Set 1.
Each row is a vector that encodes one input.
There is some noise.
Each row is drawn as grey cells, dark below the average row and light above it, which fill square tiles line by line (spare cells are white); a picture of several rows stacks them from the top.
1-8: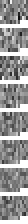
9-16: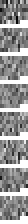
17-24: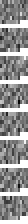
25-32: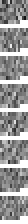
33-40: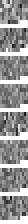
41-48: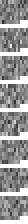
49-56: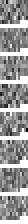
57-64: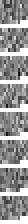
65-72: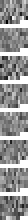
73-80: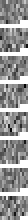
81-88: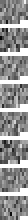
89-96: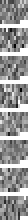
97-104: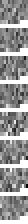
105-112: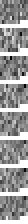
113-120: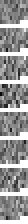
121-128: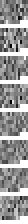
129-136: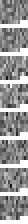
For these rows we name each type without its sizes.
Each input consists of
four true/false values.
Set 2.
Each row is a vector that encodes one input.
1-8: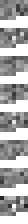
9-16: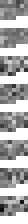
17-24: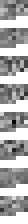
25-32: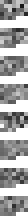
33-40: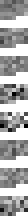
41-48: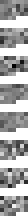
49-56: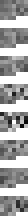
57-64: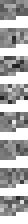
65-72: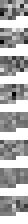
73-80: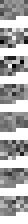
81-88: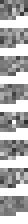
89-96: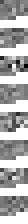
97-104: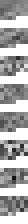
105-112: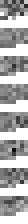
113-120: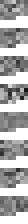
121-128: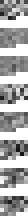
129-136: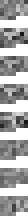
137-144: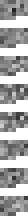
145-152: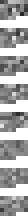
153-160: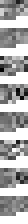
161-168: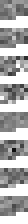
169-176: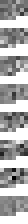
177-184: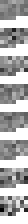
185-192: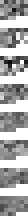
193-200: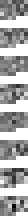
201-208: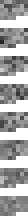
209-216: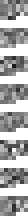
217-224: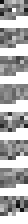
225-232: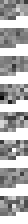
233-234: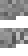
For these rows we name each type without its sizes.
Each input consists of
a point on a circle.
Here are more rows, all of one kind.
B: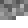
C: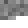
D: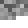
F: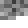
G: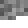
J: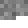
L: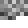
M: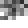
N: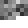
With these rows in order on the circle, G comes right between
B and F.
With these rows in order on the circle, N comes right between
C and L.
